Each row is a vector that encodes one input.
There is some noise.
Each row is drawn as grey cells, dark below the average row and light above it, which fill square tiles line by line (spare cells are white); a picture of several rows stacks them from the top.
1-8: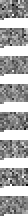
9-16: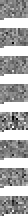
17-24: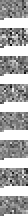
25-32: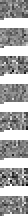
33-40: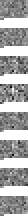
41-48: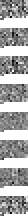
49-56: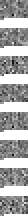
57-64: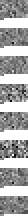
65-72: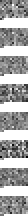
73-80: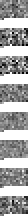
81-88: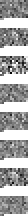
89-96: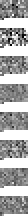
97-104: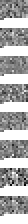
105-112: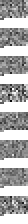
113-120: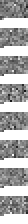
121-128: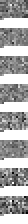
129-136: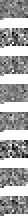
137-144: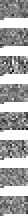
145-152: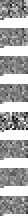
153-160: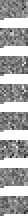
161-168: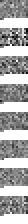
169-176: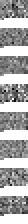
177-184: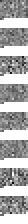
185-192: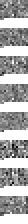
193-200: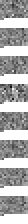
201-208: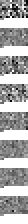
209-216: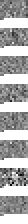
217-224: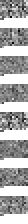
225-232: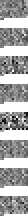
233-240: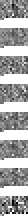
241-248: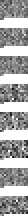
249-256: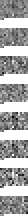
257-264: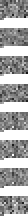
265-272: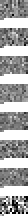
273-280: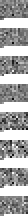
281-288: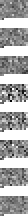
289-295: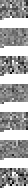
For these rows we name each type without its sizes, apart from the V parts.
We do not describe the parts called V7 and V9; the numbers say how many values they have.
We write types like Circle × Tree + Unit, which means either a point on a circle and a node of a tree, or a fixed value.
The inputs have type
(Bool × Bool × Bool × Bool + V7) × (Tree + Unit) × V9.
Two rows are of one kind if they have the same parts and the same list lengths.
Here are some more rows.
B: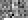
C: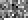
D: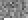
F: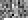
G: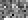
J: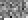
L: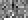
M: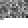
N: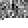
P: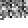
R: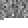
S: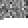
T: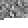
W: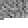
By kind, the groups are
B, F, M, S
C, T
D, J, L, N, P, R, W
G

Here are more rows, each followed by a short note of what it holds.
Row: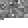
a value of V7 and a value of V9
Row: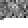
a node of a tree, a value of V7 and a value of V9
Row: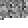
four true/false values and a value of V9
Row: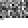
a node of a tree, a value of V7 and a value of V9
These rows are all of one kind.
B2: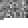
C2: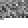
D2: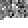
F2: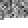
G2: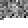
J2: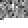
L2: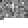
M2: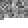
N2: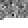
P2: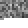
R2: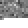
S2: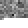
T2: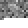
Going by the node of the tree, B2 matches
J2 and L2.
